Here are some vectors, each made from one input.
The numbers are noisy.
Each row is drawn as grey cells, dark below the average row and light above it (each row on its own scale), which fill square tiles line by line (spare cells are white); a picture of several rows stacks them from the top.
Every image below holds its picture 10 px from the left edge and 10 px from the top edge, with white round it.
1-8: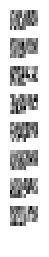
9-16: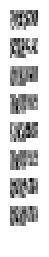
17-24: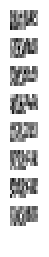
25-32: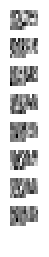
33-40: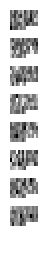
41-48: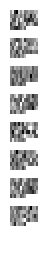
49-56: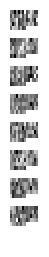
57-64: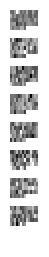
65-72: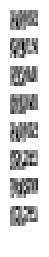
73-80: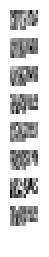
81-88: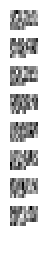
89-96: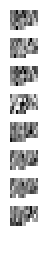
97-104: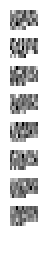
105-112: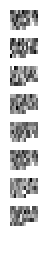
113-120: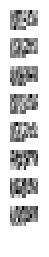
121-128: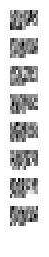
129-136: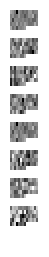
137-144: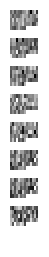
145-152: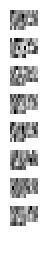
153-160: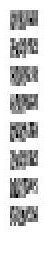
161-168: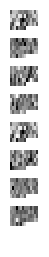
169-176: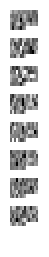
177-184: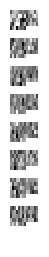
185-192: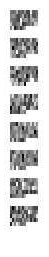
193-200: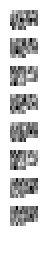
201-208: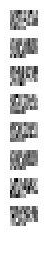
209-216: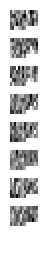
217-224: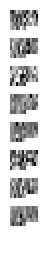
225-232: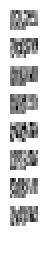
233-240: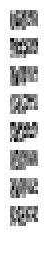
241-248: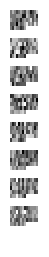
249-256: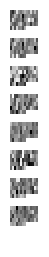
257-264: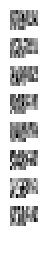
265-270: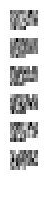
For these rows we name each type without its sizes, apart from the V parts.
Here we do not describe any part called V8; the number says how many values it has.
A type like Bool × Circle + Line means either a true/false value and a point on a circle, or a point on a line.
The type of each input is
(Circle + V8) × Label + Unit.
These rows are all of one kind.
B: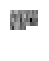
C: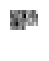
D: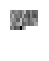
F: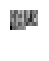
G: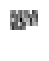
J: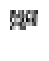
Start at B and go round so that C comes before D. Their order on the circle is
B, F, G, C, D, J.
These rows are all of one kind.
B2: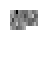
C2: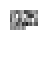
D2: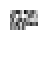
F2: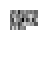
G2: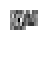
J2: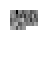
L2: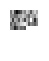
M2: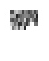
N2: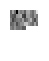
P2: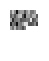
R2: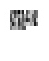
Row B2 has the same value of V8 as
L2 and P2.
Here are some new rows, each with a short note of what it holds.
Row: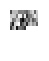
a fixed value
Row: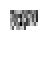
a point on a circle and a label
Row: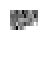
a point on a circle and a label
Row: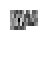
a label and a value of V8
